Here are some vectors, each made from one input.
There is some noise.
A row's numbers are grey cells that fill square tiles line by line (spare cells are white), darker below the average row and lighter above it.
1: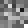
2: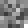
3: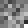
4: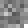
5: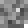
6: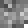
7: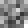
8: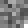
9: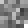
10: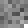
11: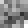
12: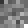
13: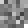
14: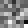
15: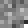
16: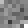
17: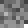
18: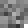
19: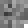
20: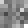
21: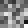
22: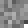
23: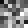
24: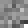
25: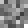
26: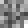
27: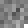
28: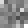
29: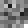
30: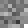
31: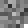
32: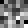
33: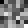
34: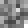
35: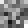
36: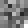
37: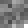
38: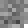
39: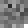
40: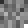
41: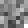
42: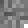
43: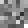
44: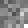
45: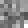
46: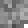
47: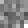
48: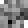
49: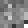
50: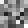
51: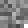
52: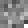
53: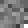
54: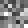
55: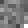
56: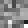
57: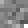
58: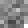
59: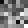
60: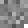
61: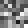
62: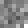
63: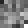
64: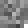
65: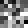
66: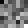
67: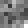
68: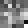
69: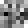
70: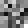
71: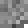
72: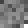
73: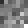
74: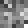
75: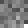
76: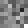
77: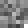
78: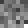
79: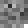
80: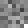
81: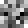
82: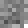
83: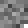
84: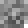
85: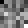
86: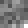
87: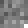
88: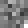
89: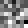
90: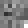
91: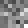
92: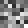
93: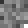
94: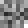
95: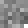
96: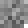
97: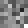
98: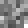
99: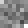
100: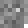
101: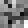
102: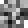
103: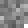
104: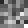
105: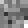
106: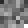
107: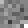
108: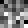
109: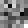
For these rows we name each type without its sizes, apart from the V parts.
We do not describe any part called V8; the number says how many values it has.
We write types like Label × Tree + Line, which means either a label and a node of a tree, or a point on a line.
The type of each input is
(Label + Line × Line) × V8.
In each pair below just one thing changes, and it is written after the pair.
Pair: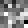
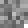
the value of V8
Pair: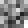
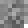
the place on one of the two lines
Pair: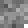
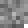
the place on one of the two lines
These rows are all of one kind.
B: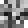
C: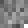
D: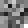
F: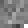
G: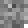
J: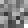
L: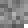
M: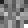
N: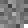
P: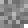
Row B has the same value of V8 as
J and L.
